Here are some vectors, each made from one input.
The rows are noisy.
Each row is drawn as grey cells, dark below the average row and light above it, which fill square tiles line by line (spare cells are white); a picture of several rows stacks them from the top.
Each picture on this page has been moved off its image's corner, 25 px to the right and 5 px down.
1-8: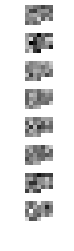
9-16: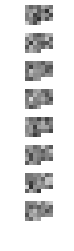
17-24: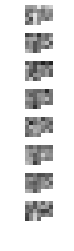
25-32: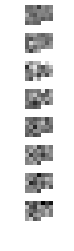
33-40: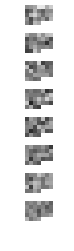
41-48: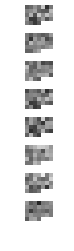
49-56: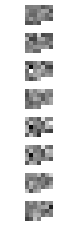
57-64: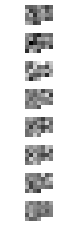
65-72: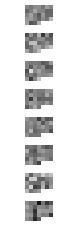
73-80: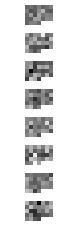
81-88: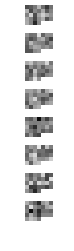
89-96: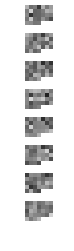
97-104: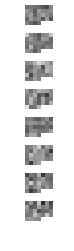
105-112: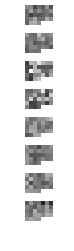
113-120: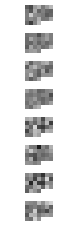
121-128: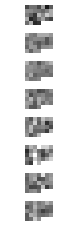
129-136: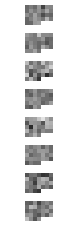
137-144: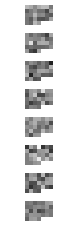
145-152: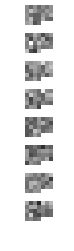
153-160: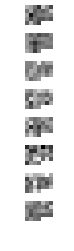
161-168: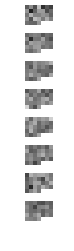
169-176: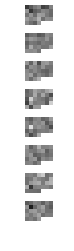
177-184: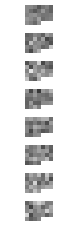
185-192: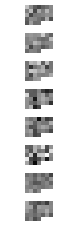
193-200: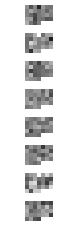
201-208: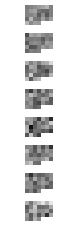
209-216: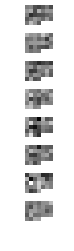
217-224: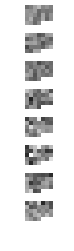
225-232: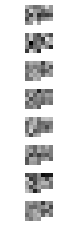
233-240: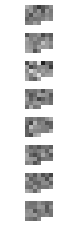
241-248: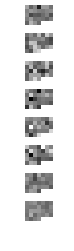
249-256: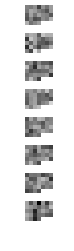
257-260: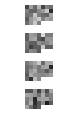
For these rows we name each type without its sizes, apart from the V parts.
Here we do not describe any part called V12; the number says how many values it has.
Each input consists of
either a point on each of two circles, or a label and a value of V12, or a node of a tree.
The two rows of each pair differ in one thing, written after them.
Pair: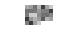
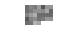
the label
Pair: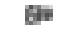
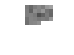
the label
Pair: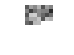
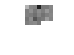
the value of V12
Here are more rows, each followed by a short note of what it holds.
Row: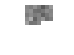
a label and a value of V12
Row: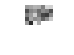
a label and a value of V12
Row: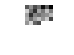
a point on each of two circles
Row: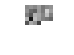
a node of a tree
